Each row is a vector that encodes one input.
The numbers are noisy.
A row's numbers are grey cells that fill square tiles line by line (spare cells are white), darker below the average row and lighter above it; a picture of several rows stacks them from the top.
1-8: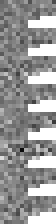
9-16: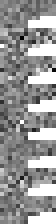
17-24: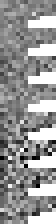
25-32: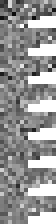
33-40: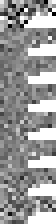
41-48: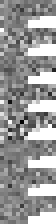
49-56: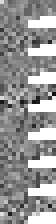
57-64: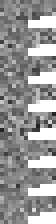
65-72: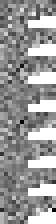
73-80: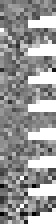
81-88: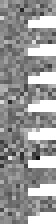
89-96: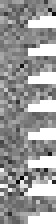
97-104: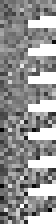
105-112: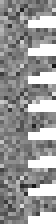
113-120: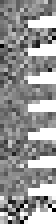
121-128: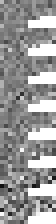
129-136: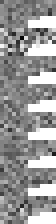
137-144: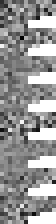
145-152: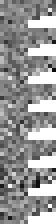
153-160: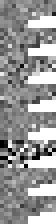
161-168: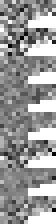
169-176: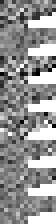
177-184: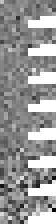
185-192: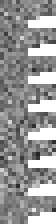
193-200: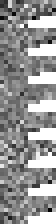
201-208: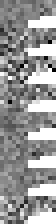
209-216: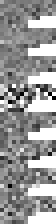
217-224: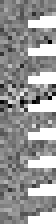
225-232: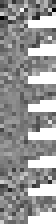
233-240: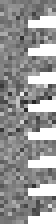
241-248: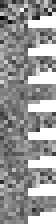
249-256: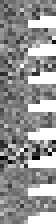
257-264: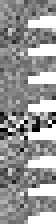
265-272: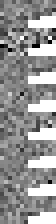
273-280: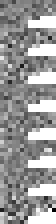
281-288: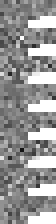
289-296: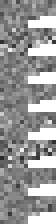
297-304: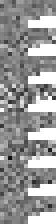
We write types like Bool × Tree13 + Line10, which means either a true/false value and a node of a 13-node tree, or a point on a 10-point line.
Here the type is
List3(Line12).
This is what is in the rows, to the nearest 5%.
All of them are lists of up to three points on a 12-point line: a few are empty, 20% hold one, 25% two and 55% three.
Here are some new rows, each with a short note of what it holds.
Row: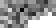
a list of three items
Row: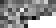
a list of one item
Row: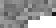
a list of two items
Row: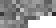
a list of one item
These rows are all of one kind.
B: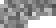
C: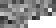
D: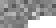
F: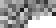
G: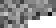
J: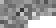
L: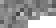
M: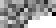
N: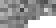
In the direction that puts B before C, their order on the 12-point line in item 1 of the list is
M, F, J, L, B, C, N, D, G.
